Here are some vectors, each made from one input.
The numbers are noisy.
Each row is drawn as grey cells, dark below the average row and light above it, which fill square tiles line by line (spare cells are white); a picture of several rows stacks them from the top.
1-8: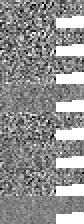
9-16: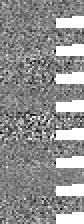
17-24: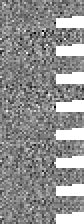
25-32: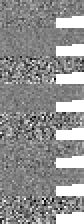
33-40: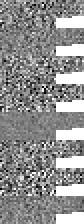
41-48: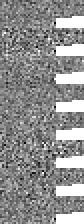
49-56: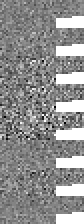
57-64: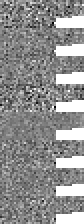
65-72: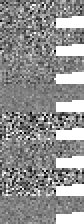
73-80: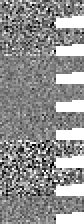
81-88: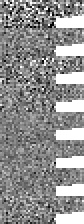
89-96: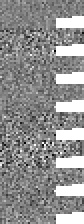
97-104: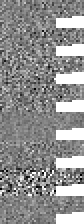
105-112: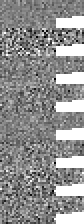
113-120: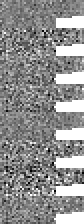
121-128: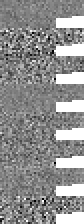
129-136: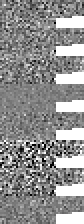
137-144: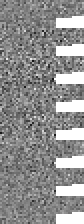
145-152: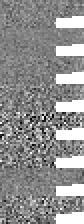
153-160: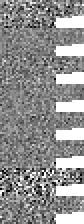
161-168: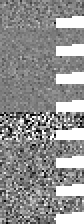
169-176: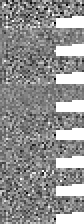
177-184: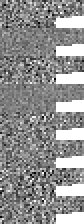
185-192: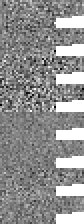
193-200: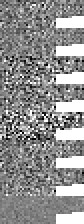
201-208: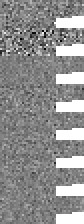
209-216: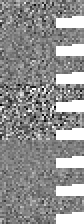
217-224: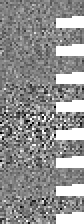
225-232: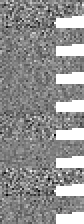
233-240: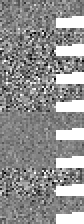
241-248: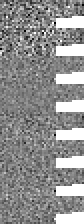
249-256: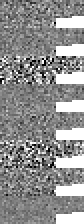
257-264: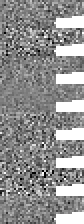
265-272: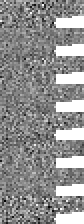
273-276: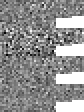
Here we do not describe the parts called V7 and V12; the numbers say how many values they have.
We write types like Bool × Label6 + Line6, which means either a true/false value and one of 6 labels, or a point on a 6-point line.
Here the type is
(Bool × Circle8 × V7 + Unit) × V12.
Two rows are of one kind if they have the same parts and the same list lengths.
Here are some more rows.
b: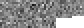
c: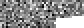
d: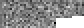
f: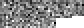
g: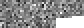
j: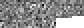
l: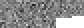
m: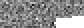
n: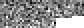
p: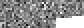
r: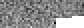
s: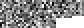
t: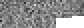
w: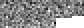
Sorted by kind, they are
b, d, f, l, m, n, r, t
c, g, j, p, s, w

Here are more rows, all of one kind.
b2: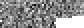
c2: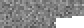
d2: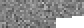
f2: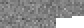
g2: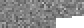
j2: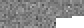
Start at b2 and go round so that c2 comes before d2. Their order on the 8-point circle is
b2, c2, d2, g2, f2, j2.
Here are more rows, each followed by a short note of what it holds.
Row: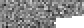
a point on an 8-point circle, a true/false value, a value of V7 and a value of V12
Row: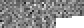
a value of V12
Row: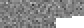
a value of V12
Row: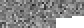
a value of V12
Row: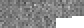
a value of V12
